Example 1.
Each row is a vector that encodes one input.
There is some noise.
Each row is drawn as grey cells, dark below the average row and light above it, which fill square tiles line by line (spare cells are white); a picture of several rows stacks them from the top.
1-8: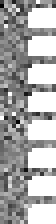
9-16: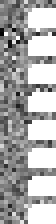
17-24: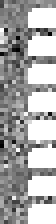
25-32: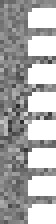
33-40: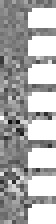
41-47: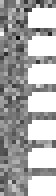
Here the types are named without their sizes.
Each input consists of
a label, together with either a fixed value, or three true/false values.
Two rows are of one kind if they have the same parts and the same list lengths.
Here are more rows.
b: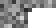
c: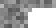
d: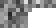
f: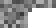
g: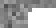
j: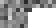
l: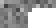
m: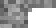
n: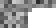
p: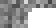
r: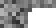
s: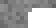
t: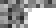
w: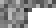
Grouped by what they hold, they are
b, d, p, w
c, f, g, j, l, m, n, r, s, t

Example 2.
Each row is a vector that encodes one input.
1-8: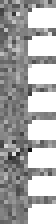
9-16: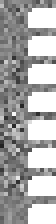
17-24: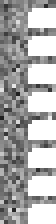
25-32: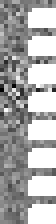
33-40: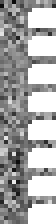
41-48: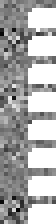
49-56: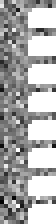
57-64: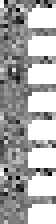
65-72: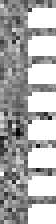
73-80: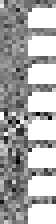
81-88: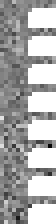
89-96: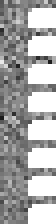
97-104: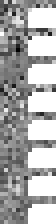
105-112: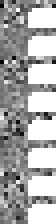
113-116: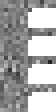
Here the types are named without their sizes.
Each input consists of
a point on a line, together with either a fixed value, or three true/false values.
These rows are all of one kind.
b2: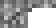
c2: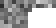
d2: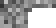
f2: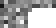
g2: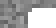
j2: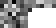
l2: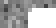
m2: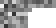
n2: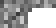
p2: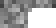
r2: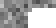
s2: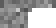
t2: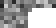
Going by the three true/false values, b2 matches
m2, p2 and s2.
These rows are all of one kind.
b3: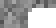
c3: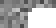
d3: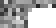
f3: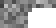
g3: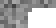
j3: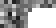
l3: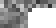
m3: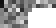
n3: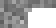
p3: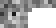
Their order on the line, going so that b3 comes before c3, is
b3, p3, c3, f3, g3, l3, j3, d3, m3, n3.
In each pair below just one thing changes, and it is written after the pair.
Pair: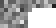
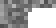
one of the three true/false values
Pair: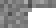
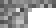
one of the three true/false values
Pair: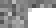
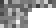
the place on the line
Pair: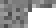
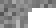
one of the three true/false values
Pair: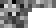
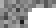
one of the three true/false values
